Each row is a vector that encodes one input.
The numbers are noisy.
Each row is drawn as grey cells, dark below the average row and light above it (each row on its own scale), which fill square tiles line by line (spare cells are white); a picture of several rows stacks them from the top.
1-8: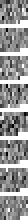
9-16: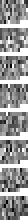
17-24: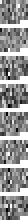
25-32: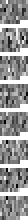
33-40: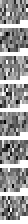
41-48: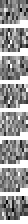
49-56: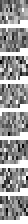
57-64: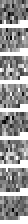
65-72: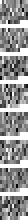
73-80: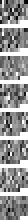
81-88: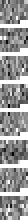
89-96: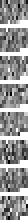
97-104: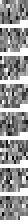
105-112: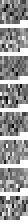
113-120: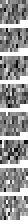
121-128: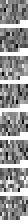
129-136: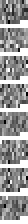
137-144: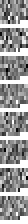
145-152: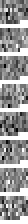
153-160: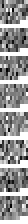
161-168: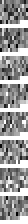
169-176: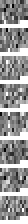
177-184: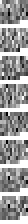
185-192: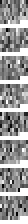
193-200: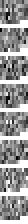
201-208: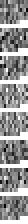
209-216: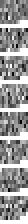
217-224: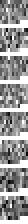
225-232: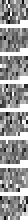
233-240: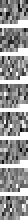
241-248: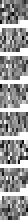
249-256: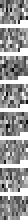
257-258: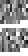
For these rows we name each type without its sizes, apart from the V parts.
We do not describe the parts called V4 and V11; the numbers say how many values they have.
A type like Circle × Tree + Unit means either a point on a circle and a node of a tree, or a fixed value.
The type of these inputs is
(Circle + Unit) × (Tree + V11) × V4.
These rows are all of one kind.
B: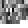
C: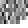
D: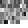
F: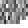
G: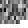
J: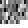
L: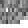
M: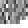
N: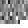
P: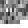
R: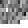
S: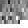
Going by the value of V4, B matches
D, L, P and R.
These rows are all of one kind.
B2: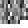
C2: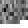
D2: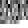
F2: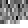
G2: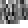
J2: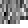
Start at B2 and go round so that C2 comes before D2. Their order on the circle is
B2, C2, F2, D2, J2, G2.
